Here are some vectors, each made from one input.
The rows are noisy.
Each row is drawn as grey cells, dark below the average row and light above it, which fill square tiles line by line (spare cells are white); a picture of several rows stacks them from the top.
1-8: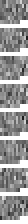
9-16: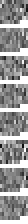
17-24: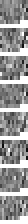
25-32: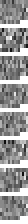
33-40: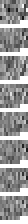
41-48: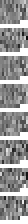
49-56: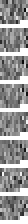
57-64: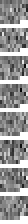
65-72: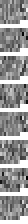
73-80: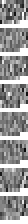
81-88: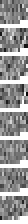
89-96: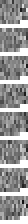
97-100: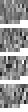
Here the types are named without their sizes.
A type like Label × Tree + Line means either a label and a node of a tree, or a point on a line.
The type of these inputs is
Bool × Bool × Bool × Bool × Line × Tree.
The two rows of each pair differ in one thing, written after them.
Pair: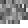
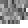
one of the four true/false values
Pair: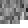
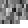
the node of the tree
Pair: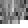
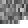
the node of the tree
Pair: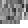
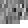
the place on the line
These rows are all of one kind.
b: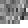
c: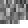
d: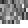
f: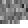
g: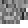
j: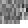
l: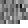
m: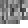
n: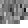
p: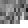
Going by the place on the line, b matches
d and g.
